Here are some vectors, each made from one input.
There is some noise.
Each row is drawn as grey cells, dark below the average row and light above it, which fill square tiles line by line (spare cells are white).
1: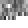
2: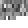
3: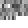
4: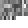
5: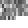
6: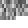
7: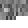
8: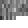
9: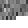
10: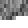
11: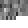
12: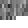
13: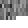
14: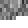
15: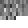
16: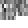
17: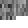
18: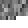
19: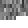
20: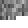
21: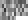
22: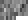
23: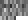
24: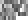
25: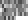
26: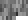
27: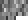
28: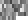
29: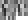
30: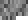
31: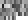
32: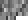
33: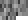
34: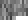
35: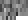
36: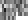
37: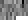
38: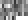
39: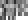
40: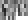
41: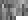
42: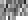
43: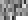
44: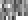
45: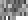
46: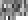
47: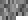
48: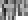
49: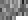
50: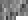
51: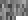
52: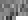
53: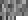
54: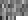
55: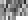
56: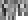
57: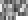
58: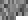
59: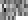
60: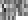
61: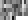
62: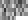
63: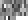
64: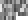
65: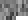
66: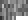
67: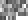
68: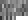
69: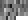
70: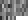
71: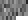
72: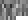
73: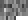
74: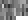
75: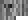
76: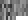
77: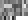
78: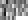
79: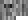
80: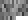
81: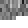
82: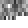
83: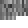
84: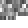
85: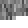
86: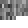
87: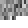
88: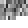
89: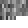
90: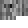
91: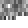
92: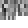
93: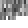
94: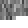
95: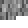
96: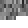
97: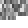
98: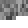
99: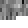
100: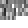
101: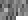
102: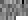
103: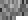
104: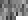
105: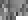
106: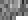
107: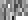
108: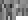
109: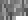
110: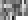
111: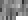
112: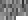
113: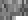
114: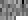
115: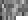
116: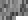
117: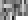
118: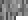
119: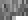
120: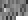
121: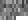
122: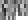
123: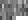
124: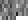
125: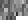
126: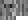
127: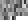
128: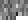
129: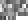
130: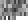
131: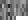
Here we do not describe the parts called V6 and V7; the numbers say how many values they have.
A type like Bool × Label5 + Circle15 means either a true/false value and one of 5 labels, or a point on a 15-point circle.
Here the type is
Label5 × V7 + Line4 × V6.
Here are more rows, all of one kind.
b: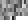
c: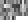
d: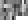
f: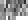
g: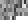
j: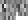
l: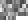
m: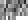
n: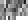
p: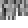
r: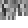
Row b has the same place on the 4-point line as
f, g, m and n.
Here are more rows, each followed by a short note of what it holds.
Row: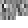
a point on a 4-point line and a value of V6
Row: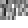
a point on a 4-point line and a value of V6
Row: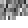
a point on a 4-point line and a value of V6
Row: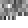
a point on a 4-point line and a value of V6
